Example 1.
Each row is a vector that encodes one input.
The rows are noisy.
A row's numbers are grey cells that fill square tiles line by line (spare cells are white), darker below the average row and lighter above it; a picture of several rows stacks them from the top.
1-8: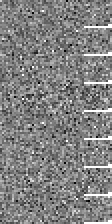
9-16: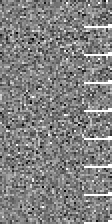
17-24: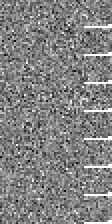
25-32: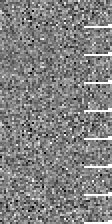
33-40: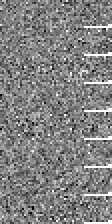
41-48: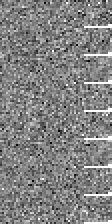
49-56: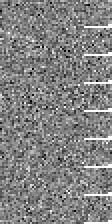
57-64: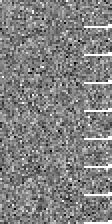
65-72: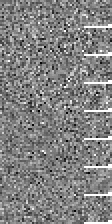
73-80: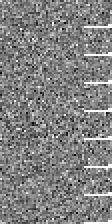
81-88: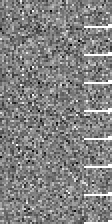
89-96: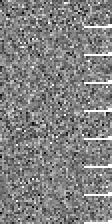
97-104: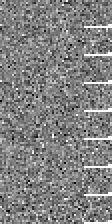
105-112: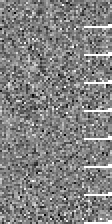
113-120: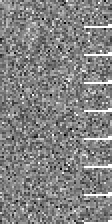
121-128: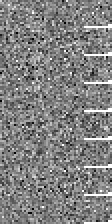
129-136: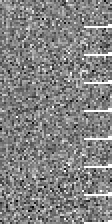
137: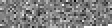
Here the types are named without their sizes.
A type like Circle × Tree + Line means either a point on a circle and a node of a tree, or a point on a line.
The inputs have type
Label × List(Line).
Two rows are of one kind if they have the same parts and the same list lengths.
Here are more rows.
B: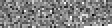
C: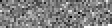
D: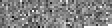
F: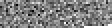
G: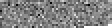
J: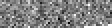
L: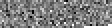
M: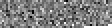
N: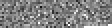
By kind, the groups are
B, F, L, M
C, J, N
D, G

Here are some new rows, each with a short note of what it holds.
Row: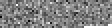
a label, together with a list of two items
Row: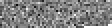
a label, together with a list of two items
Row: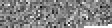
a label, together with a list of one item
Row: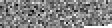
a label, together with the empty list
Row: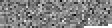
a label, together with a list of two items
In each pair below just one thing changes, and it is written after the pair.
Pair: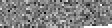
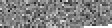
the place on the line in item 1 of the list
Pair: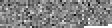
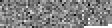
the place on the line in item 1 of the list
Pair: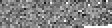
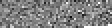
the place on the line in item 1 of the list
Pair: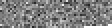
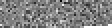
the place on the line in item 2 of the list
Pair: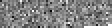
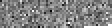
the place on the line in item 2 of the list
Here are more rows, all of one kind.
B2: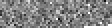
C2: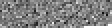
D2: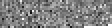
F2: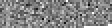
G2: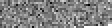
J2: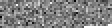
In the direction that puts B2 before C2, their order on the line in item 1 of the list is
B2, J2, D2, C2, F2, G2.
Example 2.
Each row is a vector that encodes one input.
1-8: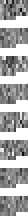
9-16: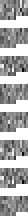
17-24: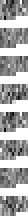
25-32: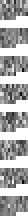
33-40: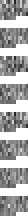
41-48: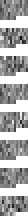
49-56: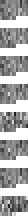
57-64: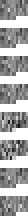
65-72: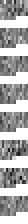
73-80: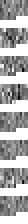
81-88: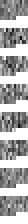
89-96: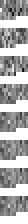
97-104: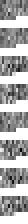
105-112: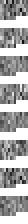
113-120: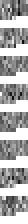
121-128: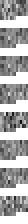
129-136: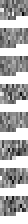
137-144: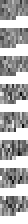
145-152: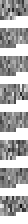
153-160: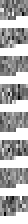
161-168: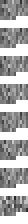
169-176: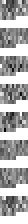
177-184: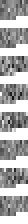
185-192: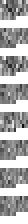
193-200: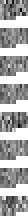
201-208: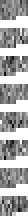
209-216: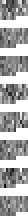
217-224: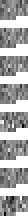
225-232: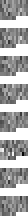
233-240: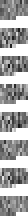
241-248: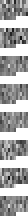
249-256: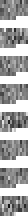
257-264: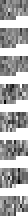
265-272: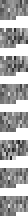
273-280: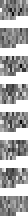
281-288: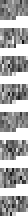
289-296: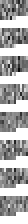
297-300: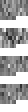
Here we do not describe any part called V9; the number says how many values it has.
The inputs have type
Bool × Bool × Bool × Bool + Circle11 + V9.
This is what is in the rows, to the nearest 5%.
About 35% of them hold a point on an 11-point circle. About 50% of them hold four true/false values. The rest hold a value of V9.
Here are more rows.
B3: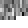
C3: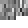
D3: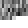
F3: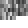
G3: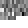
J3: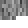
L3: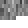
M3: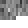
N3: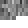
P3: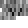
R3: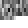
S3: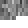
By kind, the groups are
B3, C3, G3, P3
D3, F3, R3
J3, L3, M3, N3, S3

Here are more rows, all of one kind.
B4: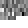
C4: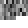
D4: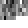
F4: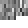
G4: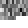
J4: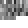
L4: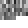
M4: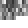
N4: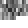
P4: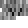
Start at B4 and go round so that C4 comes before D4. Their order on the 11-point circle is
B4, G4, C4, D4, M4, N4, P4, J4, L4, F4.
